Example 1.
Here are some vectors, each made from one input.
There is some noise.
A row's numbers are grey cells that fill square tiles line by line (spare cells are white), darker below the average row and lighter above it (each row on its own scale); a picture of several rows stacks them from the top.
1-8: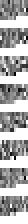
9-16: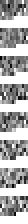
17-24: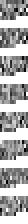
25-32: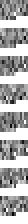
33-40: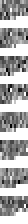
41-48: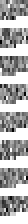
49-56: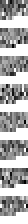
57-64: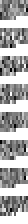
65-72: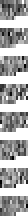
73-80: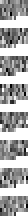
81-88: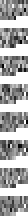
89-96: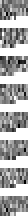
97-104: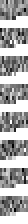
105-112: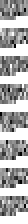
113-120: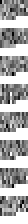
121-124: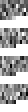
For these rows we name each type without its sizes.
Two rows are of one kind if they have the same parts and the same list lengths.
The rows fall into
3 kinds.
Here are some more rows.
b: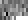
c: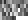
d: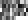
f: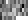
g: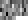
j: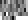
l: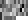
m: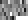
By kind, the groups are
b, d
c, g, j, m
f, l

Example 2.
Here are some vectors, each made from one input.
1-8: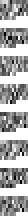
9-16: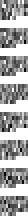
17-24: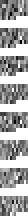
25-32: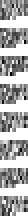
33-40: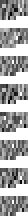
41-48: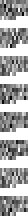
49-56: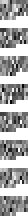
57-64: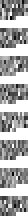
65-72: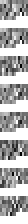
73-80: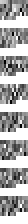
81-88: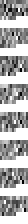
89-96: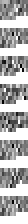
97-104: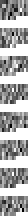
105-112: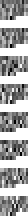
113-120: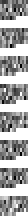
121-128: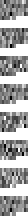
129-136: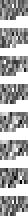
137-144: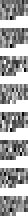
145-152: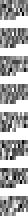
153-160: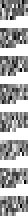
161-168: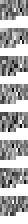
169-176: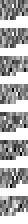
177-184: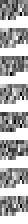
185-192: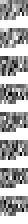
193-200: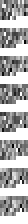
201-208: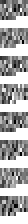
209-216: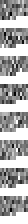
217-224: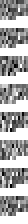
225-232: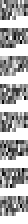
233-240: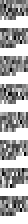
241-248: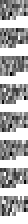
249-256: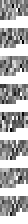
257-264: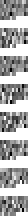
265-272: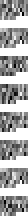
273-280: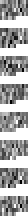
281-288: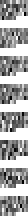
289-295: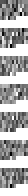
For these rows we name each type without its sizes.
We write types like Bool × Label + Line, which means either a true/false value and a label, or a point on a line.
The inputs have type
Bool × Tree.
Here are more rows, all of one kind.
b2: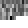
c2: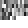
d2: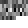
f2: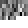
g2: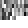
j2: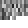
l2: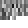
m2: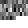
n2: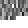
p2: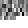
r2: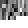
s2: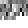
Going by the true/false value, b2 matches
n2, p2 and s2.
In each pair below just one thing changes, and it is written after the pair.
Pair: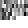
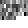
the node of the tree
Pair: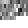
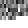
the node of the tree
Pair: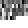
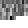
the node of the tree
